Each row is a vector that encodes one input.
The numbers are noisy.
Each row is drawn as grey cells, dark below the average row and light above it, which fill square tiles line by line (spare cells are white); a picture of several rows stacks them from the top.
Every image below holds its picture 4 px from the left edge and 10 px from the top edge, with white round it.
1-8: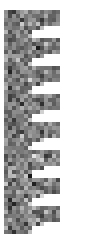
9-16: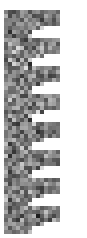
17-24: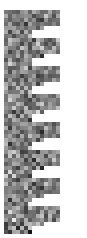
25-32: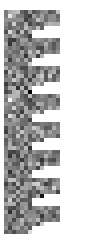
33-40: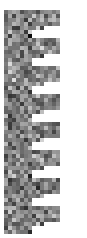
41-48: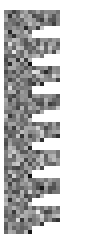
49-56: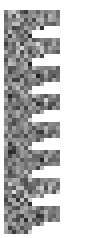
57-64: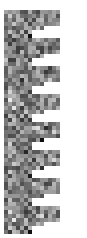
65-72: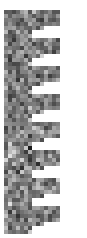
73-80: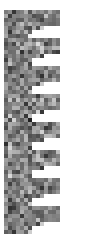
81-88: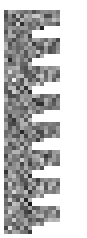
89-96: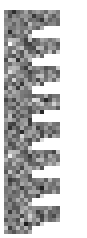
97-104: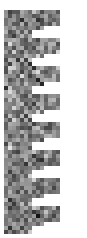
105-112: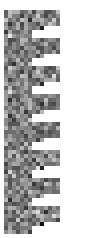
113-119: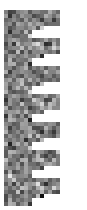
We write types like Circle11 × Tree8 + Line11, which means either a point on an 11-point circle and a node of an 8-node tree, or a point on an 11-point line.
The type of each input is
Bool × Line6 + Tree11.
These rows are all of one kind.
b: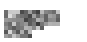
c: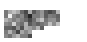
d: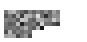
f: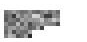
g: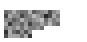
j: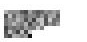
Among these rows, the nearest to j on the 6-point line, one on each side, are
f and g.
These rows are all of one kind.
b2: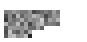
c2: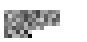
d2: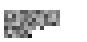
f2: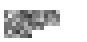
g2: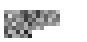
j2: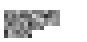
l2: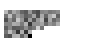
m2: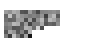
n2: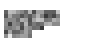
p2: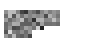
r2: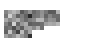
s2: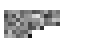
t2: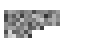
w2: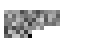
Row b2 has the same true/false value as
j2, n2, s2 and t2.
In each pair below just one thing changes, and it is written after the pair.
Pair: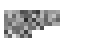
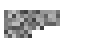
the place on the 6-point line
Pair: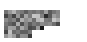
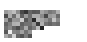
the true/false value
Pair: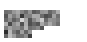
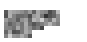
the place on the 6-point line
